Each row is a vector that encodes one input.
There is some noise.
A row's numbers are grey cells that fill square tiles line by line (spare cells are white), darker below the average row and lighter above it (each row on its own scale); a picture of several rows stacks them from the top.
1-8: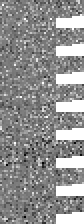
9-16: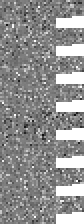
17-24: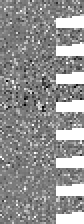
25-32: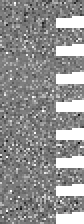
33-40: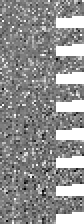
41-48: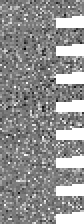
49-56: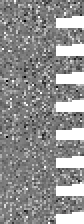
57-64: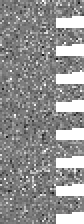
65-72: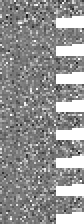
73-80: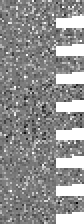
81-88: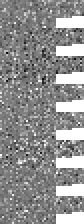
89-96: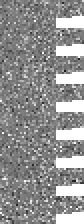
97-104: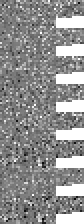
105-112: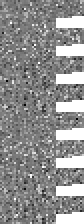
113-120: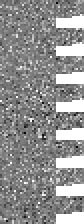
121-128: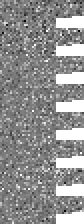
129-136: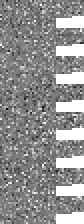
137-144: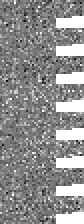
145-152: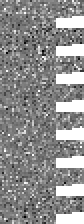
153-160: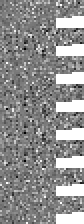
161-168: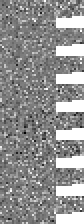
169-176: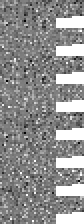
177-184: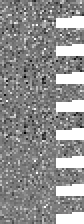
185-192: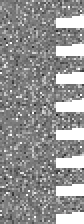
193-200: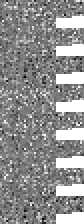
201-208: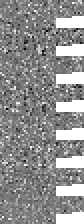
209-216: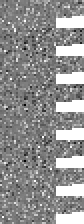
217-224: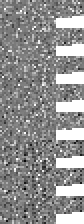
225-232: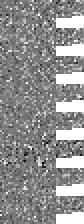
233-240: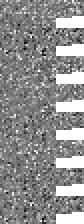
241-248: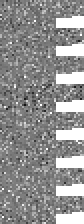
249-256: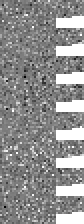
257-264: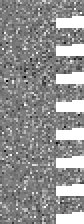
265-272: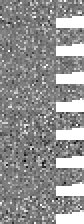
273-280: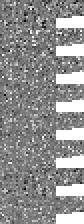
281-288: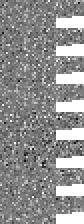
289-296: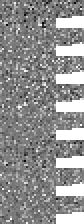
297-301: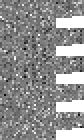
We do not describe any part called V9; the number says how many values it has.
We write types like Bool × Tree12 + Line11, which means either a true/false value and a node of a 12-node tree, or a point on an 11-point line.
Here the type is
(Line7 + Tree18) × V9 + Line13.
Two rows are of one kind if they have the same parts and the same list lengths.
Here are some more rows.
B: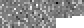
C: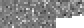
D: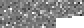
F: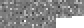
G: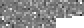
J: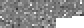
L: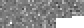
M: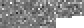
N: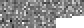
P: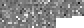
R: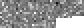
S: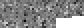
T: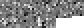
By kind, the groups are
B, C, M
D, F, G, J, L, N, P, R
S, T

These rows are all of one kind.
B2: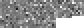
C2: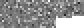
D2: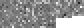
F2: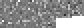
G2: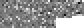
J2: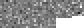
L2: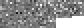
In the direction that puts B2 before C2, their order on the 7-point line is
G2, D2, J2, B2, L2, C2, F2.
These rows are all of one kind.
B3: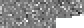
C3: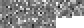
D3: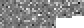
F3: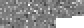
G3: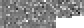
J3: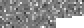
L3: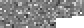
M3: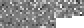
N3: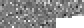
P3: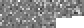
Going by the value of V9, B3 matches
C3 and G3.
